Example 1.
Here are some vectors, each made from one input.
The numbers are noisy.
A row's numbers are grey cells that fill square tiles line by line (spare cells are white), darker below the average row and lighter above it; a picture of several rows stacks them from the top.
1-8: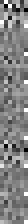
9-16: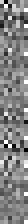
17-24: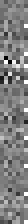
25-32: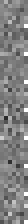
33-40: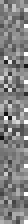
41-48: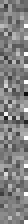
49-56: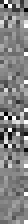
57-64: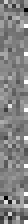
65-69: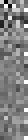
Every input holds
one of 10 labels, together with either a fixed value, or a node of a 9-node tree.
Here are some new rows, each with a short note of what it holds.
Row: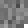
one of 10 labels
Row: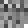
one of 10 labels and a node of a 9-node tree
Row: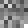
one of 10 labels and a node of a 9-node tree
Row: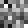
one of 10 labels and a node of a 9-node tree
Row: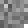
one of 10 labels and a node of a 9-node tree
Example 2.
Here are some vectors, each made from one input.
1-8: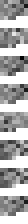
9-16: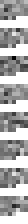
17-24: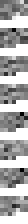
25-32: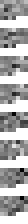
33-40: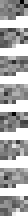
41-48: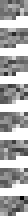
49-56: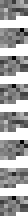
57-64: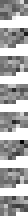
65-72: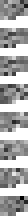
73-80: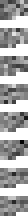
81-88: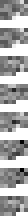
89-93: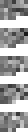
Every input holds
either a point on a 5-point circle, or a point on an 8-point line.
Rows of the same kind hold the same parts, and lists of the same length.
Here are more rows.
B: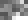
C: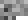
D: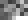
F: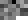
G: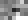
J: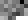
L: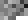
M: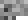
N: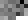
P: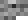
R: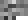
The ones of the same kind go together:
B, D, F, G
C, J, L, M, N, P, R

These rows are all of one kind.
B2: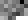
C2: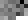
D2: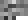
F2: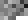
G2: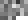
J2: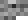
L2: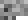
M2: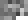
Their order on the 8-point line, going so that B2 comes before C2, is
M2, G2, L2, D2, J2, F2, B2, C2.
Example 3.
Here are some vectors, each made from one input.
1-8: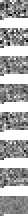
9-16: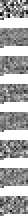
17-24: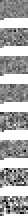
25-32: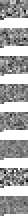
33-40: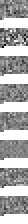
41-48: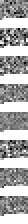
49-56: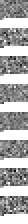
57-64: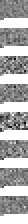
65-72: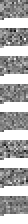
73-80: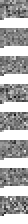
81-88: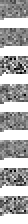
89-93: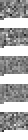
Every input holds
a point on a 7-point line, together with either a fixed value, or four true/false values.
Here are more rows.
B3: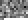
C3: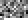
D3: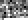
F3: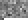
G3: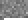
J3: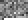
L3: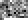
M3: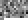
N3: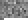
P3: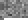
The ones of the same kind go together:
B3, D3, F3, G3, J3, M3, N3, P3
C3, L3

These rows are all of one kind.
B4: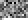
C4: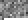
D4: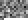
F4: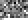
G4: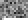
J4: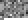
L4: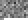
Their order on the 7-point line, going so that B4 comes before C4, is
B4, D4, C4, L4, J4, F4, G4.
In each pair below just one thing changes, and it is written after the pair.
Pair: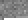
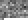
the place on the 7-point line
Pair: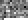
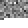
the place on the 7-point line
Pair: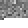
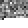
the place on the 7-point line
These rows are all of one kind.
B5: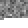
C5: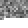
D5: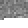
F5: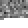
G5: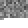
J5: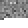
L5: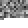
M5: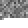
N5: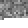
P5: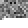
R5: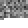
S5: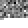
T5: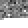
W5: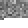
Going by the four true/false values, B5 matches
F5, P5 and R5.
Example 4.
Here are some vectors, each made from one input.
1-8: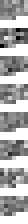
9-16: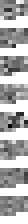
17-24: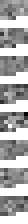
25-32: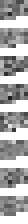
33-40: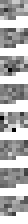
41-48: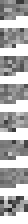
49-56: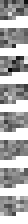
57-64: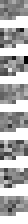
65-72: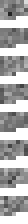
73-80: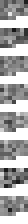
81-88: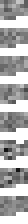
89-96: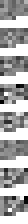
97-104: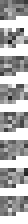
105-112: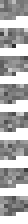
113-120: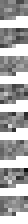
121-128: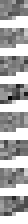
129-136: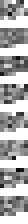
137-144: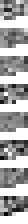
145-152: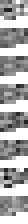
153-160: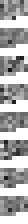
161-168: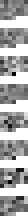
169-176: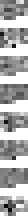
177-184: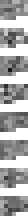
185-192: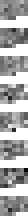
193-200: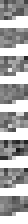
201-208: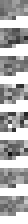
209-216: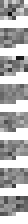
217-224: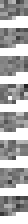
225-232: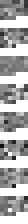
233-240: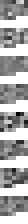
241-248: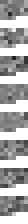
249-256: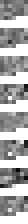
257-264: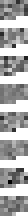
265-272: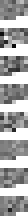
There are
2 kinds of row.
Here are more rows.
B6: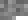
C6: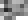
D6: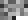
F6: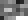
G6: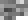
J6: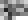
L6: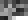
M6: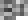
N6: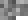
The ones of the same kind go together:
B6, C6, F6, L6, M6
D6, G6, J6, N6

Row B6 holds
a point on an 8-point line.
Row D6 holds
a point on an 8-point circle and a point on an 8-point line.
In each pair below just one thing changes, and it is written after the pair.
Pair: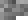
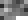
the place on the 8-point circle
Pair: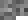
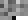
the place on the 8-point line
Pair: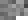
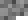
the place on the 8-point line
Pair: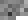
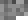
the place on the 8-point line
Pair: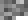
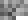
the place on the 8-point circle
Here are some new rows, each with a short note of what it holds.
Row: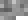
a point on an 8-point line
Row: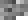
a point on an 8-point circle and a point on an 8-point line
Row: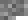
a point on an 8-point line
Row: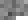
a point on an 8-point circle and a point on an 8-point line
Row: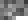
a point on an 8-point line
